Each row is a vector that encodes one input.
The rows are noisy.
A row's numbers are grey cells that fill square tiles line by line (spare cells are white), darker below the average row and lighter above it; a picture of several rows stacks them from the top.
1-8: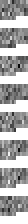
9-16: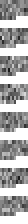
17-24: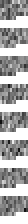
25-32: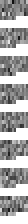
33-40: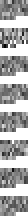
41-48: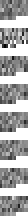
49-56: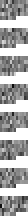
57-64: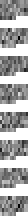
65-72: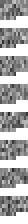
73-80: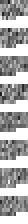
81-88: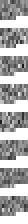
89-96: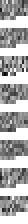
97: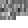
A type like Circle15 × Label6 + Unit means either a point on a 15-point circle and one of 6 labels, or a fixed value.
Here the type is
List2(Line13).
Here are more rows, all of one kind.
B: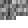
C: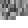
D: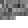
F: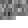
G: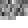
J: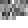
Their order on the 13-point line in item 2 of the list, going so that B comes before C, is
D, F, B, C, G, J.
